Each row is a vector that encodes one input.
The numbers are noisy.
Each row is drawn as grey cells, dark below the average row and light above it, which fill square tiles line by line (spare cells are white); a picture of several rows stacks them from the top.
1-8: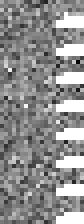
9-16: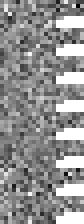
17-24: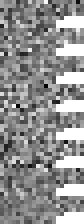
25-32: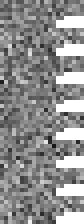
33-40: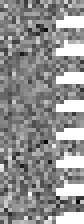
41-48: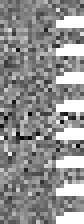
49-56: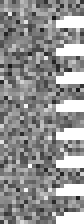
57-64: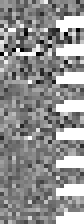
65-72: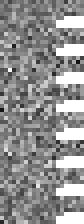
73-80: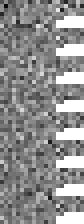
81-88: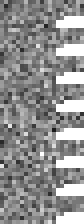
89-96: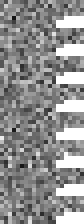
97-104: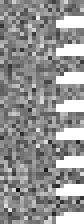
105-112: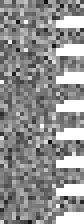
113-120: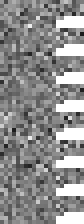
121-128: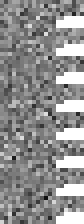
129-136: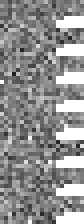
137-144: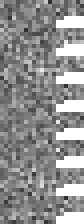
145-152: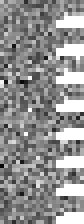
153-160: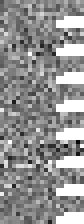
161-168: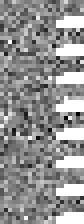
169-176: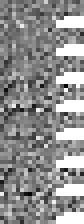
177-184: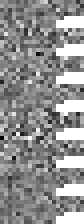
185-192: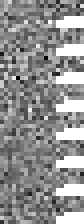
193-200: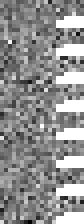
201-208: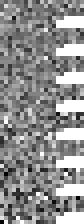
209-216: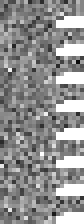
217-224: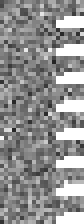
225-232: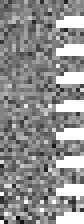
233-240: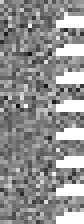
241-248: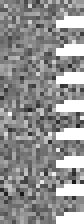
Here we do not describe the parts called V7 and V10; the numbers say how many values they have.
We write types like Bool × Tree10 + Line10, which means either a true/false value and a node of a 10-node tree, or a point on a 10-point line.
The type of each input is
Bool × Bool × Bool × Bool + Line5 + (Line9 + V7) × V10.
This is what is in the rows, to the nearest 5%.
About 15% of them hold a point on a 5-point line. About 45% of them hold four true/false values. The rest hold a value of V10, together with either a point on a 9-point line, or a value of V7.
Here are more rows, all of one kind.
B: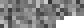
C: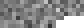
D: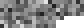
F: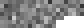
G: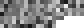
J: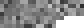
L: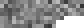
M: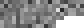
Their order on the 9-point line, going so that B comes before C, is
F, M, B, G, L, D, C, J.
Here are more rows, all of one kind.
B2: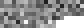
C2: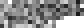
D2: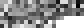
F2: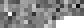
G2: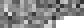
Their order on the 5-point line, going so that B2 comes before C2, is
F2, G2, D2, B2, C2.
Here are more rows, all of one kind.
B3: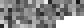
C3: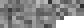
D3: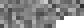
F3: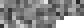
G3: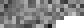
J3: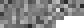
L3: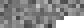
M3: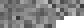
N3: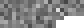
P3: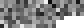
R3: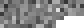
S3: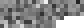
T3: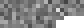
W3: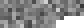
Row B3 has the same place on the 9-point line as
J3, N3 and T3.
